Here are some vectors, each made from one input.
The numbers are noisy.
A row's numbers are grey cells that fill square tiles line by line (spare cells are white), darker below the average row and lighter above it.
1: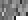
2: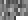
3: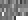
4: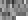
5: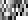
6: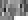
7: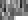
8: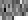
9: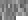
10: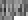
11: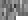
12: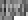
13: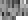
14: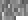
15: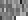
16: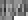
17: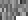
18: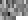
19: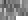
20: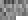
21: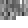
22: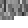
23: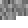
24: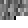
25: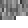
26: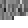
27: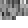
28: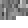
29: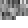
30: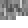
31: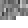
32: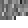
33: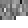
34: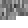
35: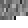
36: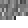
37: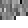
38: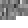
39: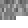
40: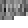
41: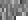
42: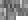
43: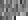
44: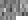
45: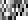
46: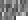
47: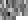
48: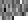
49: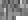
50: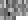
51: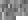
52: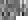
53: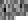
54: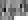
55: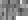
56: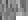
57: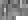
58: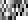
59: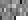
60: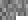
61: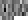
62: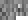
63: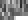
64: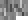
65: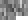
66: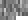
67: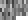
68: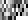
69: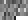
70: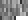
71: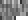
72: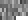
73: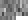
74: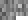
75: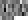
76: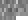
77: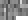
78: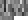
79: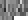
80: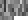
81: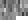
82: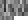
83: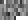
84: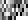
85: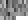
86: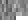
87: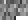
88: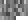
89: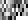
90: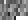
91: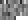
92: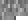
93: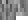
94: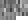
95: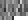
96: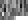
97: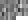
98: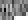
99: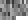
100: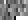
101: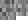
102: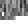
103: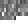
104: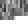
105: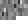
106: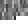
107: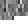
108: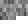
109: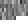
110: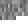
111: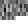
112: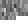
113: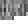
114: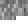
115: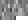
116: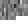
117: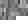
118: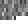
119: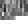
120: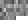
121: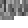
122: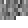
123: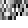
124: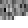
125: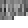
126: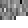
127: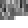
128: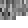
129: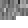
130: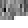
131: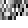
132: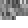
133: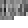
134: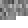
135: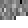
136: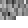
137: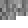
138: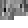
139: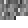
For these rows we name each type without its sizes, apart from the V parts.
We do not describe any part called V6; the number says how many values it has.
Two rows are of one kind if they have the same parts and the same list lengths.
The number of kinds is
3.
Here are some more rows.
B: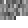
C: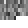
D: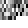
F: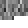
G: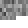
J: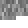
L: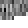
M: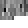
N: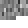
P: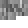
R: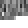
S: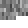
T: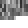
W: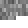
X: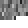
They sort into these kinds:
B, C, G, J, N, P, S, W, X
D
F, L, M, R, T

